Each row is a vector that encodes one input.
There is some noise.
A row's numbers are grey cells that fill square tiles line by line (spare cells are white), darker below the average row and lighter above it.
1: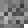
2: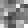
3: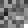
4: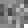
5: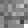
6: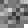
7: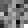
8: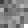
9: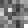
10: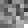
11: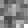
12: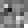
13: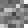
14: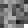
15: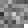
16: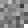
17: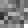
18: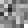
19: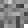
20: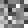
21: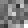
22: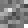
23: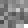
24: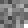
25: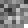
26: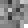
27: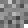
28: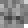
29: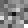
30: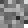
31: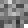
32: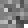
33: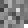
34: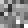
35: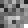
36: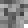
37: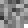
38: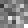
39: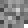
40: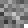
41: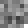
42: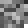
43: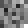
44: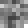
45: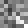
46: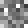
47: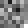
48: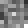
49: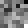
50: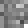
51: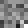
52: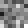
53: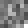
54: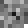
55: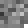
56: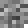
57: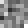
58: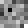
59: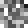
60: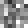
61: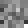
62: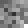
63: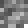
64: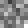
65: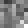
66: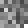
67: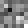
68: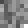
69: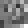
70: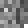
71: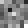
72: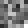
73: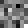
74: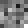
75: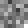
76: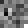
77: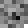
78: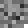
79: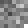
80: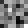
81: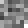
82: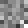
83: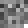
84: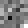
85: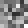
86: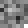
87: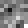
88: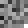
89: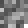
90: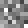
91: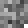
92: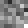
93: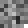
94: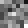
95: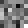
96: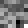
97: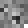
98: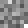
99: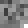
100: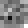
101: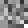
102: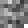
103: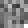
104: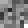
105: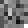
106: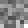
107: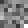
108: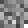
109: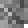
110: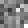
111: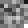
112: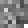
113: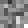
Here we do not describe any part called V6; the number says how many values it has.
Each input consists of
a point on a 7-point line and a value of V6, together with either a fixed value, or a node of a 7-node tree.
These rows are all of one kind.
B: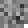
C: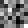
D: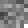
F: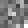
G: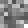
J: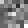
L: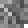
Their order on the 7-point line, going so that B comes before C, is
L, B, C, G, F, D, J.
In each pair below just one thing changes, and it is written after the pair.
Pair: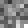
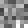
the node of the tree
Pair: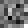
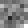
the node of the tree
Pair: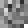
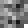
the node of the tree
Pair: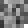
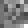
the place on the 7-point line
